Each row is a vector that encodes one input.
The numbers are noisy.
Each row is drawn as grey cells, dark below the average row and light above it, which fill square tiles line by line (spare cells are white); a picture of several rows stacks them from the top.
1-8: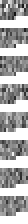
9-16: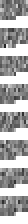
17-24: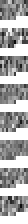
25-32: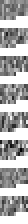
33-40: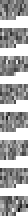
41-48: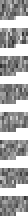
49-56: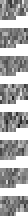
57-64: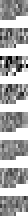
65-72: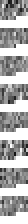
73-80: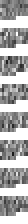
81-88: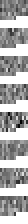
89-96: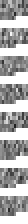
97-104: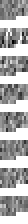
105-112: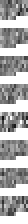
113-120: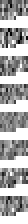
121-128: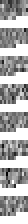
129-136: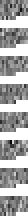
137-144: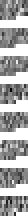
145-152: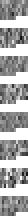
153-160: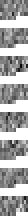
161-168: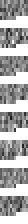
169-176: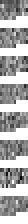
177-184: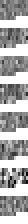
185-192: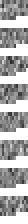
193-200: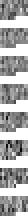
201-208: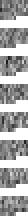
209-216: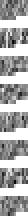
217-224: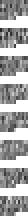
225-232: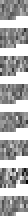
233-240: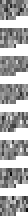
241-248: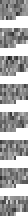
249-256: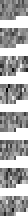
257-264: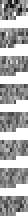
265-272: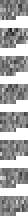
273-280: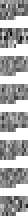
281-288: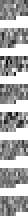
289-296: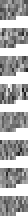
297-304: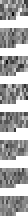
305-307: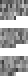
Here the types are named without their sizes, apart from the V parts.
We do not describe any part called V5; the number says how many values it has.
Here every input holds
either a node of a tree, or a true/false value and a value of V5, or a list of points on a circle.
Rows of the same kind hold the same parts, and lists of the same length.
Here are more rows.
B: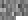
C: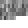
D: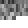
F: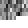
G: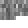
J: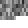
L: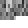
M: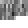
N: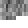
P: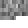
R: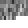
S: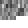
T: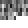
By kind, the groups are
B, J, L, P
C, M, S
D, R
F, G, N
T

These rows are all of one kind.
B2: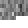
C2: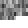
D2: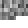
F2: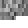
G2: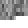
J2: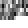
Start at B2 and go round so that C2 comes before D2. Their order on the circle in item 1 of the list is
B2, C2, J2, G2, D2, F2.
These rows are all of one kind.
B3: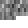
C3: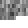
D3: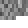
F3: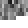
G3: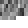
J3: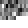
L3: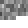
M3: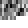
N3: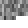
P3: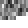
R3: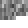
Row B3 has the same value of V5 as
C3 and J3.
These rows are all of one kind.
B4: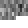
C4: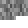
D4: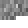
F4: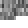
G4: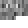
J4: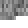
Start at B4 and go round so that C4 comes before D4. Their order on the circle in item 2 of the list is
B4, J4, F4, G4, C4, D4.
